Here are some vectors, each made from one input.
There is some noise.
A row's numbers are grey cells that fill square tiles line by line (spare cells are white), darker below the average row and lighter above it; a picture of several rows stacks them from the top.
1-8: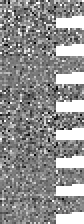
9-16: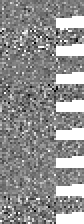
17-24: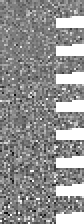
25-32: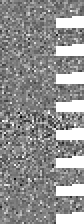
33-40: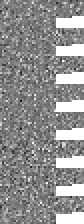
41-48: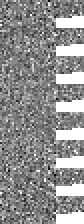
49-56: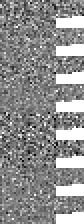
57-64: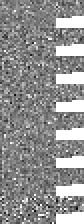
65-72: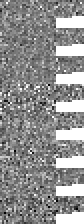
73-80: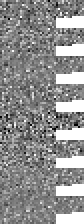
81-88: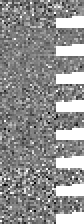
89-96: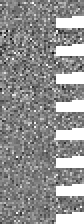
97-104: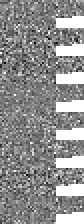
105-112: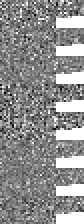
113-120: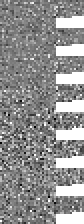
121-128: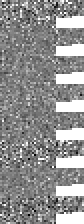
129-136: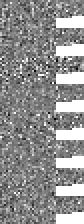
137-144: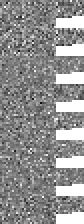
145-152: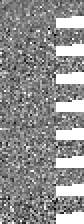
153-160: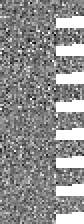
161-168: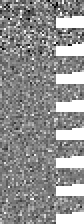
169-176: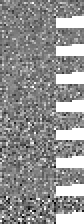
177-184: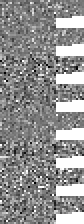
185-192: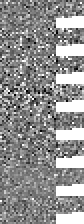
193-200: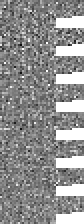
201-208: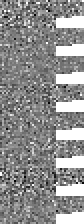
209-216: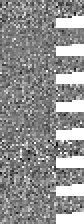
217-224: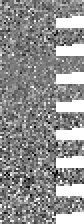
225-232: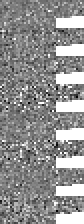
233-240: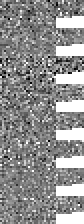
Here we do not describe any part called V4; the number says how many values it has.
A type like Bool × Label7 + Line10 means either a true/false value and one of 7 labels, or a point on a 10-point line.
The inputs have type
(Bool × Bool × Bool + V4) × Line9 + Line5.
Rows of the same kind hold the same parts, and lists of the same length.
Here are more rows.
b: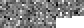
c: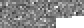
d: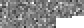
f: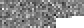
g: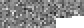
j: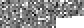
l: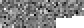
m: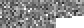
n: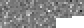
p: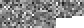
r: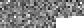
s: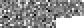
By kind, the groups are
b, j, l, s
c, d, m, n, r
f, g, p

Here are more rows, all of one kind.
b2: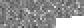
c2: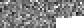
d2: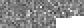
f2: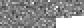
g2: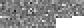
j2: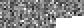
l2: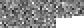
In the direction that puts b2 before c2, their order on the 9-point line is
g2, j2, b2, d2, c2, f2, l2.
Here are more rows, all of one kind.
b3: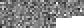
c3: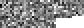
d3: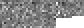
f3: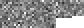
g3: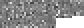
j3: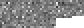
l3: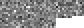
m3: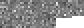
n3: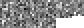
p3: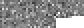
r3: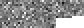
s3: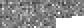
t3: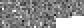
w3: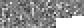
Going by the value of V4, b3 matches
c3, f3 and w3.
